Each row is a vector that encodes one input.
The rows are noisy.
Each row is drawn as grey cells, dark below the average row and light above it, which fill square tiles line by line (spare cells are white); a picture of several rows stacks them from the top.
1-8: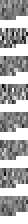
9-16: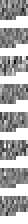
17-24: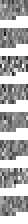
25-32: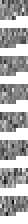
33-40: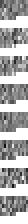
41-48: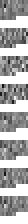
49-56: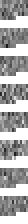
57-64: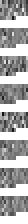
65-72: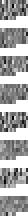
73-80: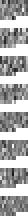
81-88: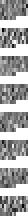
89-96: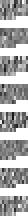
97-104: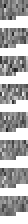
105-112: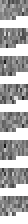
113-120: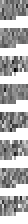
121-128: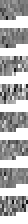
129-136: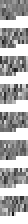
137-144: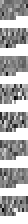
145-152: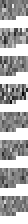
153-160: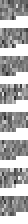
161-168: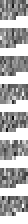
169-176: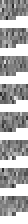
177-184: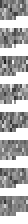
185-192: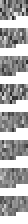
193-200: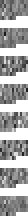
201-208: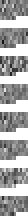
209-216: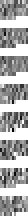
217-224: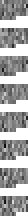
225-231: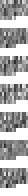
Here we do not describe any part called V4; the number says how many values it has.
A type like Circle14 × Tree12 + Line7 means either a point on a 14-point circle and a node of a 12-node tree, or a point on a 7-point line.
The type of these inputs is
List3(Line7) + V4 × V4 × V4.
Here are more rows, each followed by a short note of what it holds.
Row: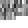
three values of V4
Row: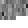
a list of three items
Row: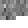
a list of two items
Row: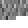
a list of three items
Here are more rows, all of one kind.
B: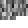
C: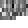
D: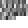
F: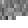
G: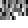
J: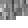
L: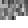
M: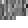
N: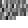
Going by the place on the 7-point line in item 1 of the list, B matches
C and L.
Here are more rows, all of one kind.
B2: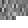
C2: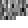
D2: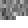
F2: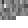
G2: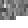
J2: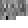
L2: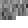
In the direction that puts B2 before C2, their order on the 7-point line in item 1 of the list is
G2, F2, B2, J2, D2, C2, L2.
